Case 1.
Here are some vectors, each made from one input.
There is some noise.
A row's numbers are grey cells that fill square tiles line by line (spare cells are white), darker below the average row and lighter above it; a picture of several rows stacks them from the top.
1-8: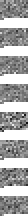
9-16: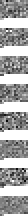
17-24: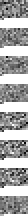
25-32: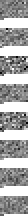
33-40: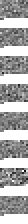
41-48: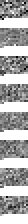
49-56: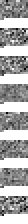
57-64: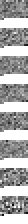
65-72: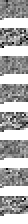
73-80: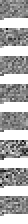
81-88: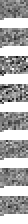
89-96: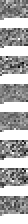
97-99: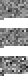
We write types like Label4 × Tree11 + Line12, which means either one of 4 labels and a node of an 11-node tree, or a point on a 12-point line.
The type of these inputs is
Line4 + Tree12.
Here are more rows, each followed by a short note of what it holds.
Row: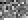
a point on a 4-point line
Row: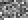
a point on a 4-point line
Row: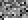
a point on a 4-point line
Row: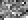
a point on a 4-point line
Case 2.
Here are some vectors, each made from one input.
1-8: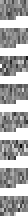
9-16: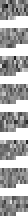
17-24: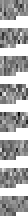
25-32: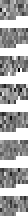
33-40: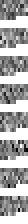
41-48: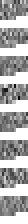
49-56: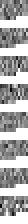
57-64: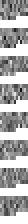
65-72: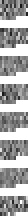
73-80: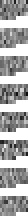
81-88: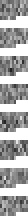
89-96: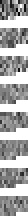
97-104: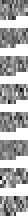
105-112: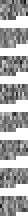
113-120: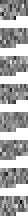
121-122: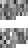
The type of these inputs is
List2(Line15).
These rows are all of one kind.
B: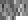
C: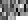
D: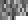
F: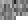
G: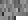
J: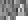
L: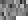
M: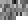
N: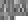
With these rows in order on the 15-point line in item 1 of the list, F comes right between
M and N.
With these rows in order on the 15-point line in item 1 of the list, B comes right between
D and J.
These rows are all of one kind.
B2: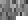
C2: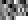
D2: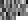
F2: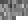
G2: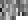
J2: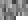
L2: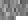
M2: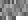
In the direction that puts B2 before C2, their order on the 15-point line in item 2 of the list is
M2, B2, D2, J2, F2, L2, C2, G2.
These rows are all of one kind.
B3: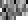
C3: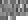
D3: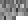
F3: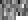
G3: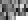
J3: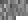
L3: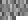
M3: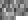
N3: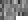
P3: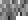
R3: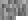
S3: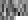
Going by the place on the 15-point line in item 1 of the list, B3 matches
C3, J3 and L3.
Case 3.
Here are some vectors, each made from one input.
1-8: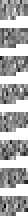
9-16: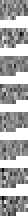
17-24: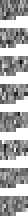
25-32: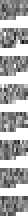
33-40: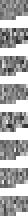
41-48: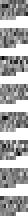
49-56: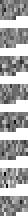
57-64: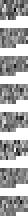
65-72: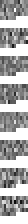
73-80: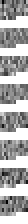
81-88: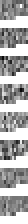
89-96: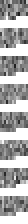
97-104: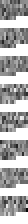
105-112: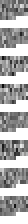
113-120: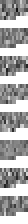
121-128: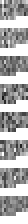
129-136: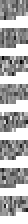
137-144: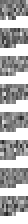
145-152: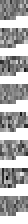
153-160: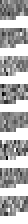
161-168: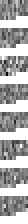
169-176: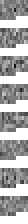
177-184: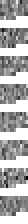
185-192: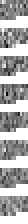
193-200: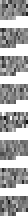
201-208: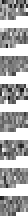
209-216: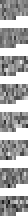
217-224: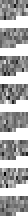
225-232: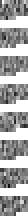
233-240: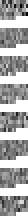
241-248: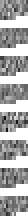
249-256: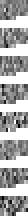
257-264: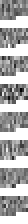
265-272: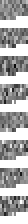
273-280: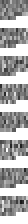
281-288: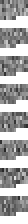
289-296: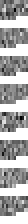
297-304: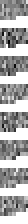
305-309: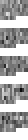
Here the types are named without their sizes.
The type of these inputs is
List(Line).
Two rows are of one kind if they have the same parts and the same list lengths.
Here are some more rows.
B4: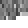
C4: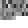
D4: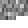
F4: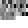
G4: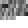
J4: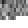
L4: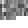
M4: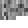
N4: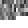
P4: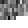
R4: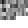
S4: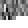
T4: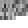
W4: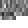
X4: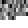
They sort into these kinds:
B4, D4, J4, N4, R4, S4, W4, X4
C4, F4, G4
L4, M4, P4, T4

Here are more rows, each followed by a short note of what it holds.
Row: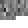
a list of two items
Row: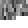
a list of two items
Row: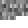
a list of two items
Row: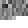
the empty list
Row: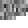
a list of one item
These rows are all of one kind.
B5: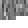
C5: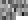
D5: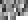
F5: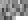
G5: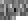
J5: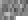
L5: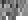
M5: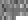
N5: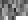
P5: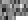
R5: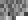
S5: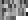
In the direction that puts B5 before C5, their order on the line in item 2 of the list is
B5, G5, P5, C5, L5, R5, N5, M5, J5, D5, S5, F5.
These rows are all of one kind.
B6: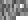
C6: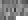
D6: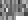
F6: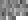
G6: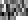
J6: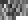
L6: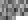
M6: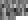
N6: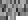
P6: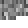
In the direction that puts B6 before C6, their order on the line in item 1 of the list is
N6, J6, D6, F6, B6, P6, G6, C6, M6, L6.
